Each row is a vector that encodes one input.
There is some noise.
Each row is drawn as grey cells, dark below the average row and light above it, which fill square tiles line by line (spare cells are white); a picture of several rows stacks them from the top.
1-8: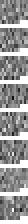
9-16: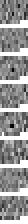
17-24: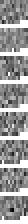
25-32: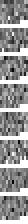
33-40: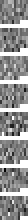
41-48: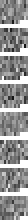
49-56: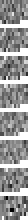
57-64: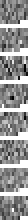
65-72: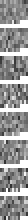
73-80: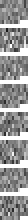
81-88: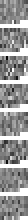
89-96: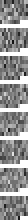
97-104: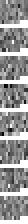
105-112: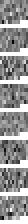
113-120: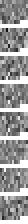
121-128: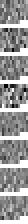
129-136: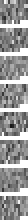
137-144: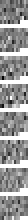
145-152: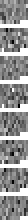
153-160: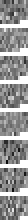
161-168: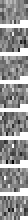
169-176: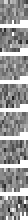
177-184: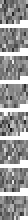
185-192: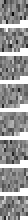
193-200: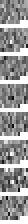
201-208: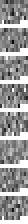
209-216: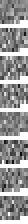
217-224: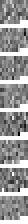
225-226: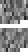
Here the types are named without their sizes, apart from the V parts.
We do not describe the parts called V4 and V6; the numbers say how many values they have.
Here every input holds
a point on a line and a value of V6, together with either a point on a line, or a value of V4.
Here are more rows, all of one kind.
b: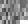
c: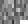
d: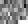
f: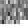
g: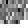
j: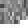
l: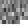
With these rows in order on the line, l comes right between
c and j.
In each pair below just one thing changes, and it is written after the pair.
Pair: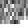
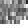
the value of V6
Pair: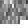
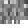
the value of V6
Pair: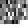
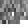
the value of V4
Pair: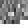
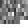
the place on the line
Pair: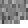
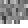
the place on the line
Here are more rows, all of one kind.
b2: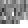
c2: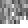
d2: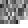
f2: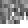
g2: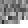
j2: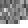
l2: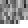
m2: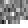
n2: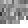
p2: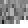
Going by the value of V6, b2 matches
l2, n2 and p2.
